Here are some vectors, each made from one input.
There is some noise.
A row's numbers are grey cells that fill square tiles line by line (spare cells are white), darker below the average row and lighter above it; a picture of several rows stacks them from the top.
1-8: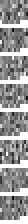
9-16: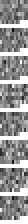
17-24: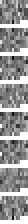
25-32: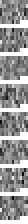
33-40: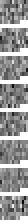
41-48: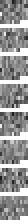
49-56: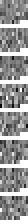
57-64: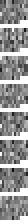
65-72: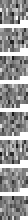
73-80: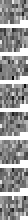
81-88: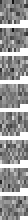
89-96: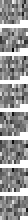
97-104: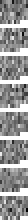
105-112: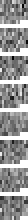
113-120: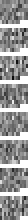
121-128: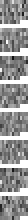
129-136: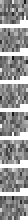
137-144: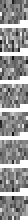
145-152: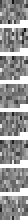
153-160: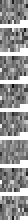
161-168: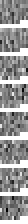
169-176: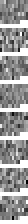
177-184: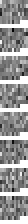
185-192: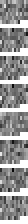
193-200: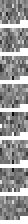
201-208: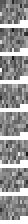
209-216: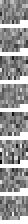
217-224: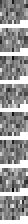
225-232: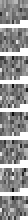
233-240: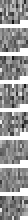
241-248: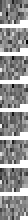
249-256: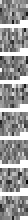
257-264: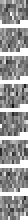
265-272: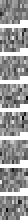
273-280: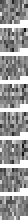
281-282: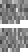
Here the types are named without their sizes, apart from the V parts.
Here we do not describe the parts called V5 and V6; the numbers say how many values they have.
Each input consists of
a node of a tree, a value of V5 and a value of V6, together with either a fixed value, or a node of a tree.
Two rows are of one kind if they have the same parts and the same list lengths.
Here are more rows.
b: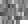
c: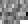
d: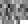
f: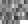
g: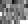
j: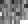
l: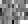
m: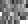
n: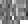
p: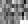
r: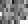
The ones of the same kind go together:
b, c, d, f, l, n, p
g, j, m, r

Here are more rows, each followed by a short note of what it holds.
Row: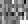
a node of each of two trees, a value of V5 and a value of V6
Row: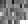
a node of a tree, a value of V5 and a value of V6
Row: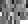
a node of a tree, a value of V5 and a value of V6
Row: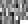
a node of each of two trees, a value of V5 and a value of V6
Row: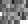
a node of a tree, a value of V5 and a value of V6
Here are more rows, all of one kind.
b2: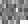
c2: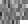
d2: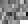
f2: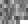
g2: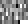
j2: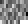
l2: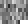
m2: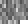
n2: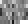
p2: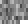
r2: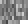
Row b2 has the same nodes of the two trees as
f2, m2, p2 and r2.
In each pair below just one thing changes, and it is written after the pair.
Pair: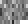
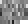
the value of V5
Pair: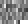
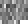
the node of one of the two trees
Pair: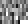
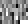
the value of V5
